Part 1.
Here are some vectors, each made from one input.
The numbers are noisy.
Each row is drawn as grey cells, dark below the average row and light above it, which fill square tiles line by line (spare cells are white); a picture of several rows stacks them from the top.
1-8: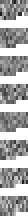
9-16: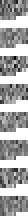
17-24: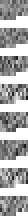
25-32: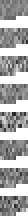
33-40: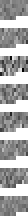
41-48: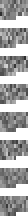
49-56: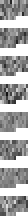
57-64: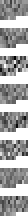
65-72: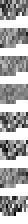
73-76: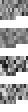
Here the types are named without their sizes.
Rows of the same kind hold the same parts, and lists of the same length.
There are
2 kinds of row.
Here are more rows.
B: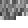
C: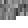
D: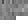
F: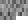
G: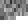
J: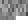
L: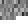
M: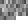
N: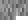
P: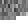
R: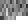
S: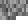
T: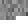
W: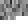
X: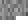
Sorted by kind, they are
B, D, F, J, L, M, N, S, T, X
C, G, P, R, W

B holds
a point on a line.
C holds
a point on a circle.
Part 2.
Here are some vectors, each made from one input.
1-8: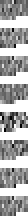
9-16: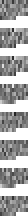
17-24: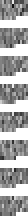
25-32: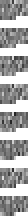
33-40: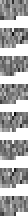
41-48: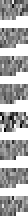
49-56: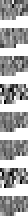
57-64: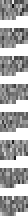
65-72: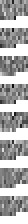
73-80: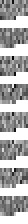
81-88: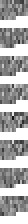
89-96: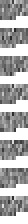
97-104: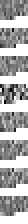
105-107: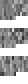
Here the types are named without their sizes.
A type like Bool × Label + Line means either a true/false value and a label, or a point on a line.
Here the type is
List(Line).
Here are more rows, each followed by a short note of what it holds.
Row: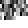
the empty list
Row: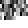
the empty list
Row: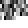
the empty list
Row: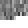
a list of one item
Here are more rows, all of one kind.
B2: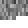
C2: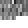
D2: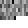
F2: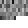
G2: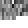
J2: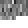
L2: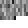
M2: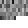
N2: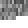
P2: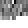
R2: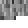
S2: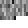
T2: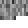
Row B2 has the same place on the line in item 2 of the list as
L2, P2, S2 and T2.
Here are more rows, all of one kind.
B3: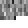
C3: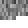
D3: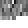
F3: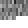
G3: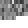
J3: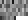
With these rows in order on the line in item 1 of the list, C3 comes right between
F3 and J3.
